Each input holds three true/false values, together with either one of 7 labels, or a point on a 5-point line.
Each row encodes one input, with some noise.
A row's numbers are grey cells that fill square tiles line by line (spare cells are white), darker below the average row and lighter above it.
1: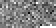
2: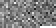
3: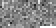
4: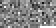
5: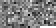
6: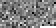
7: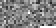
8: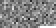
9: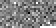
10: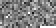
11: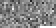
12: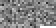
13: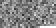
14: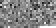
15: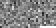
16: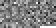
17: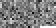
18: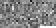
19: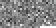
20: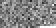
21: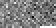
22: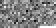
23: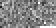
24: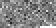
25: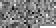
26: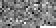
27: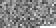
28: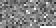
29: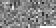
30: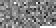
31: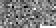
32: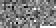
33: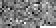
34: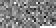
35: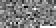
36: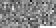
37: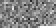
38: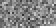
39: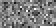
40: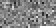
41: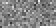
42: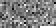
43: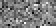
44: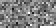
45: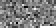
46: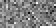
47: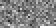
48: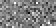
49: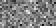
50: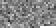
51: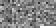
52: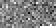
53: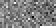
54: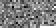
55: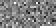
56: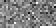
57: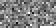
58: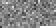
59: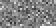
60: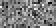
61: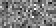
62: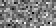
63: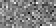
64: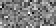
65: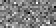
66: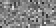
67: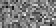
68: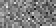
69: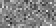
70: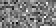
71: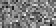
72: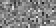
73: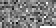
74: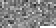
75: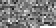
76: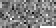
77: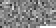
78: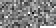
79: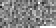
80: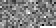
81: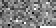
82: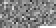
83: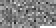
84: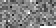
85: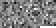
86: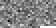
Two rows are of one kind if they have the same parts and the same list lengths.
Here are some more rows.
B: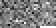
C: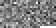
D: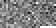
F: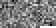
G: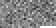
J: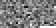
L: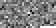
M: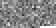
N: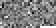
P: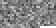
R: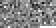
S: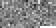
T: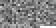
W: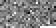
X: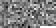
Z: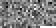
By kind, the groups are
B, F, J, L, N, X, Z
C, D, G, M, P, R, S, T, W

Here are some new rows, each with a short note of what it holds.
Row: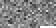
a point on a 5-point line and three true/false values
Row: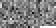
one of 7 labels and three true/false values
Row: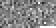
a point on a 5-point line and three true/false values
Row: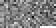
a point on a 5-point line and three true/false values
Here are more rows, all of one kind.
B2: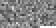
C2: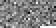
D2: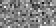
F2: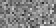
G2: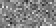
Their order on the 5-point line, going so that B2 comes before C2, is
D2, F2, B2, G2, C2.
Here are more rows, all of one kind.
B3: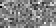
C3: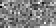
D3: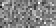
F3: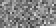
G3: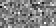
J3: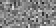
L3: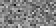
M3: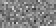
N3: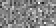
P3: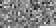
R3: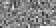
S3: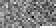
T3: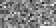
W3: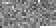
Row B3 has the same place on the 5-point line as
C3, G3, P3 and T3.
